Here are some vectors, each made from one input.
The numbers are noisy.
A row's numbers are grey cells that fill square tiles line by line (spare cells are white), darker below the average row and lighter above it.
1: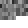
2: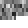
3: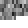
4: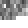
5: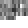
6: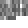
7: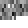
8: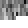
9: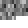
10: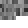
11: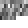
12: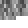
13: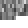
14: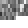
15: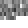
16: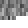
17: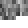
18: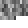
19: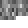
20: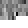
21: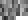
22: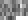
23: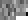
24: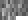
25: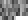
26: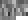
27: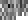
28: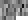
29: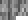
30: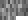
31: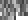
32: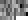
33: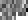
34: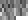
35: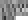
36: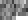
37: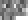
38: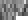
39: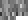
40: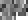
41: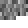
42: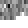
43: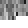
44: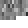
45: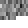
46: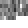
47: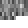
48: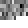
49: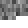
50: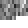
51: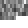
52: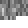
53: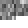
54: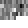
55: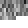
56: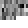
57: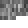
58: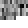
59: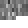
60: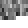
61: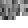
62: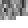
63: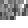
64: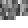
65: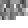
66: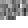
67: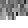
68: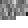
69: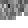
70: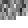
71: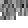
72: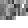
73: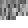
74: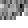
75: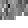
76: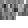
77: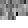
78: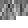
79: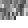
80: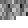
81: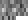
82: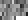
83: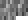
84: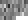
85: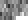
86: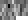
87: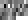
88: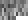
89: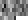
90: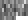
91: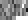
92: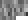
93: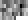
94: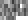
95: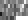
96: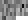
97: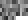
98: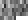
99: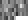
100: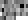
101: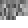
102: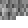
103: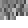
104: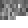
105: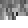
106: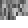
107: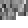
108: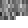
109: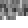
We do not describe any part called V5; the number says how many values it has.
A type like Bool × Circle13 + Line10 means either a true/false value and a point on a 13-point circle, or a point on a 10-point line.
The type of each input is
Tree8 × (Tree8 + V5).
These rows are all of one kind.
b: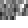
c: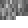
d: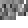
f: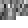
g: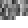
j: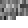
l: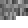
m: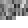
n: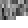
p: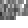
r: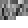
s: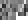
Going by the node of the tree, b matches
g, m and p.
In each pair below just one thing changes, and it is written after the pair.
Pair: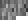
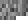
the node of the tree
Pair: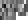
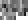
the value of V5
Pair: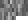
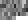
the value of V5
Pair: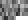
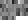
the node of the tree
